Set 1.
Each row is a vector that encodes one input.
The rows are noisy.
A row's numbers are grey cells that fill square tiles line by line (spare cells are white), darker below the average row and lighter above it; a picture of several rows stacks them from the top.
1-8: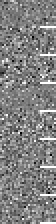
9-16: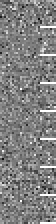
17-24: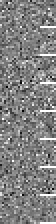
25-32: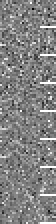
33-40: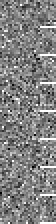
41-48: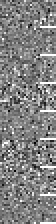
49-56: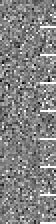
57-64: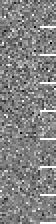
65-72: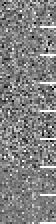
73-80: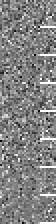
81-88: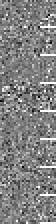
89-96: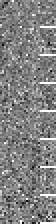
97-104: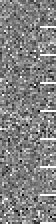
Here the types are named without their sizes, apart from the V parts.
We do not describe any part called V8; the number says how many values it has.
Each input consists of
a point on a line, together with either a point on a circle, or a value of V8.
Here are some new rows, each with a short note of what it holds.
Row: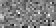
a point on a circle and a point on a line
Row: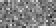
a point on a circle and a point on a line
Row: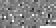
a point on a line and a value of V8
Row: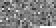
a point on a circle and a point on a line
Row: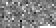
a point on a line and a value of V8
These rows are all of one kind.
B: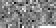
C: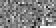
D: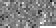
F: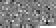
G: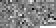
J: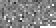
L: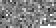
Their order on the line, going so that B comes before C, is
D, F, B, L, J, G, C.
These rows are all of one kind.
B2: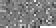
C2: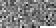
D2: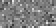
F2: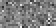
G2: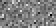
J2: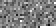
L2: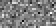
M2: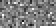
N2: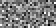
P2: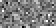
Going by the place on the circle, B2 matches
F2, N2 and P2.
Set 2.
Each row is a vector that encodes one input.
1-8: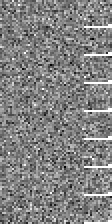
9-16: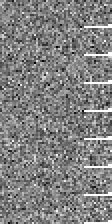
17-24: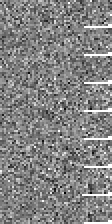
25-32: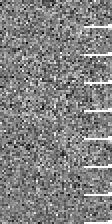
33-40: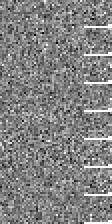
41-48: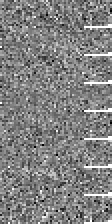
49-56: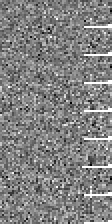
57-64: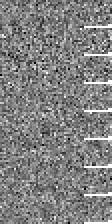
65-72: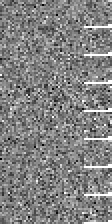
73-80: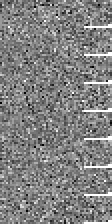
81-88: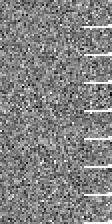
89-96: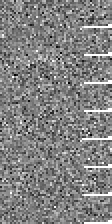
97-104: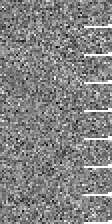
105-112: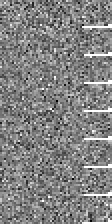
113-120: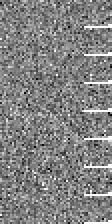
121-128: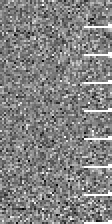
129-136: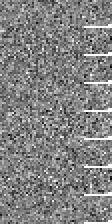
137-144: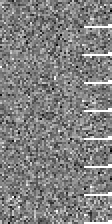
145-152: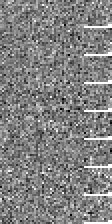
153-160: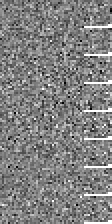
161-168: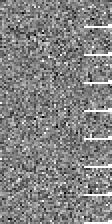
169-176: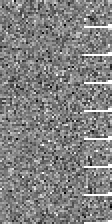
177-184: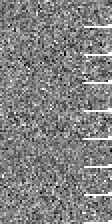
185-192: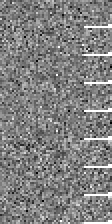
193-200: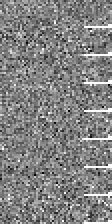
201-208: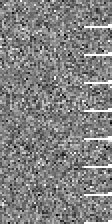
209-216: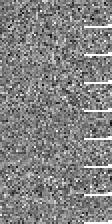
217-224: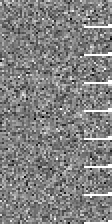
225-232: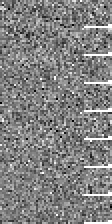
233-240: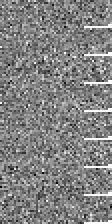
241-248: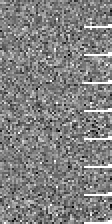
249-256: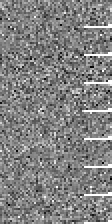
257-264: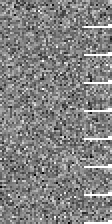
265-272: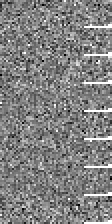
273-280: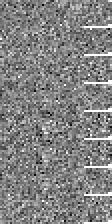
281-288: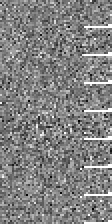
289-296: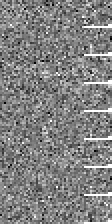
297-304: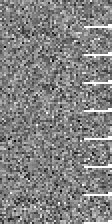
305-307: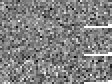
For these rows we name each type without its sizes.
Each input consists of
a point on a circle and a point on a line, together with either a point on a circle, or a fixed value.
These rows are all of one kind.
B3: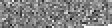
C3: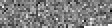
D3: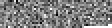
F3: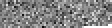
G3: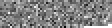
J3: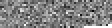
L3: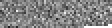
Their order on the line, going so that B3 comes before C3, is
D3, B3, J3, L3, G3, F3, C3.
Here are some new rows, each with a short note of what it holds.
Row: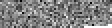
a point on each of two circles and a point on a line
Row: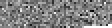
a point on a circle and a point on a line
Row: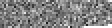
a point on a circle and a point on a line
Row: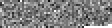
a point on each of two circles and a point on a line
